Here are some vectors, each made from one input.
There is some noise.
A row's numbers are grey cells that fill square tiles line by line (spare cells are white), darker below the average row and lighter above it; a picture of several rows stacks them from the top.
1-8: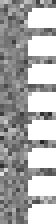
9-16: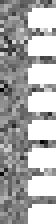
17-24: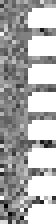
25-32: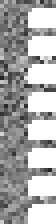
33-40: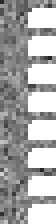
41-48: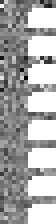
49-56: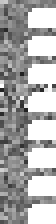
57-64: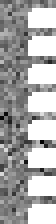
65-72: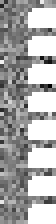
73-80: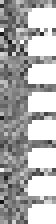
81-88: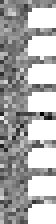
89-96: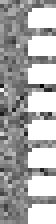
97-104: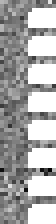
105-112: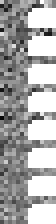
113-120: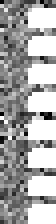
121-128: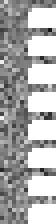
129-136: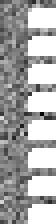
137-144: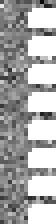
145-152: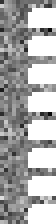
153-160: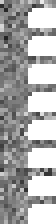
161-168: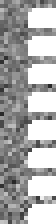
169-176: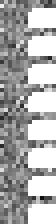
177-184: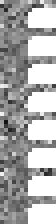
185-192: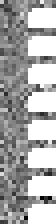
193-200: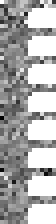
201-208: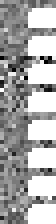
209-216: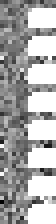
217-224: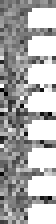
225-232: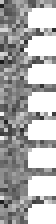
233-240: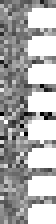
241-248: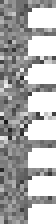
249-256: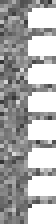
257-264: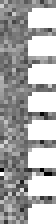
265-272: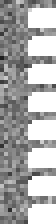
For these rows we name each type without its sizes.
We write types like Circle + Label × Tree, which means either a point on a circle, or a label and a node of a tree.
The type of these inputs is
Bool × Line.
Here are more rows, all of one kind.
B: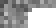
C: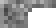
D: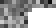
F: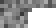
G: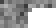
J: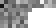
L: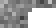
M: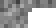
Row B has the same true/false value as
D and J.
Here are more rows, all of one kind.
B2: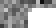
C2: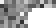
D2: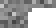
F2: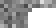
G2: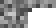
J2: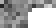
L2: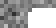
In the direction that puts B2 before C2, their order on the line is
D2, B2, C2, L2, F2, G2, J2.
